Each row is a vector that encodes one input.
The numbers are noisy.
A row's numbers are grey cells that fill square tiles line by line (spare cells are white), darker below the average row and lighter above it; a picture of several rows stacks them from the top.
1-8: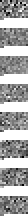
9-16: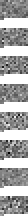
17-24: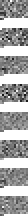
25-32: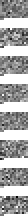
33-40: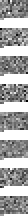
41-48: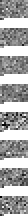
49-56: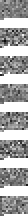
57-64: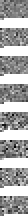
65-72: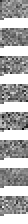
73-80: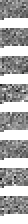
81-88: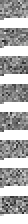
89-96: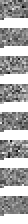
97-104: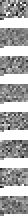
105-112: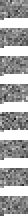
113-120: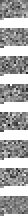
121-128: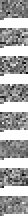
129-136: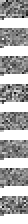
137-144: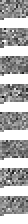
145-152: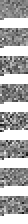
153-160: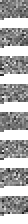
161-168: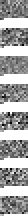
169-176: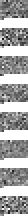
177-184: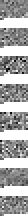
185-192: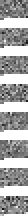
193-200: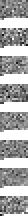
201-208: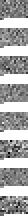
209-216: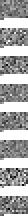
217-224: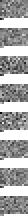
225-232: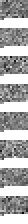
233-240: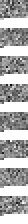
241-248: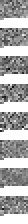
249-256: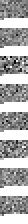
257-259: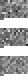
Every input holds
either a point on a 9-point circle and a point on a 13-point line, or a list of up to two points on an 8-point line.
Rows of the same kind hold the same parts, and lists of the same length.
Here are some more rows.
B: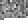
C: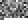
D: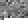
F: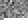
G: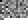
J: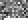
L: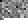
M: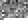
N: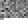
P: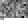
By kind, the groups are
B, F, G, L, M
C, D
J
N, P

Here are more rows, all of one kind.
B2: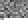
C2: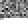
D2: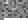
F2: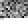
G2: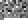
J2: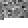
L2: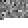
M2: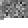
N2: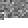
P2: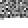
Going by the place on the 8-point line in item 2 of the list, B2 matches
D2, F2, G2 and L2.
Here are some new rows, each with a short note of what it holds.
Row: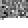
the empty list
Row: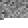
a point on a 9-point circle and a point on a 13-point line
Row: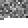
a list of two items
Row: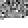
a point on a 9-point circle and a point on a 13-point line
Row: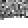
the empty list
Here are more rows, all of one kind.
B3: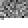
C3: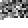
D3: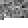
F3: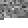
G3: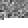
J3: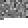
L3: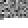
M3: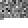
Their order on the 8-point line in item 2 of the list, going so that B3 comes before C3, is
D3, B3, F3, G3, C3, M3, J3, L3.
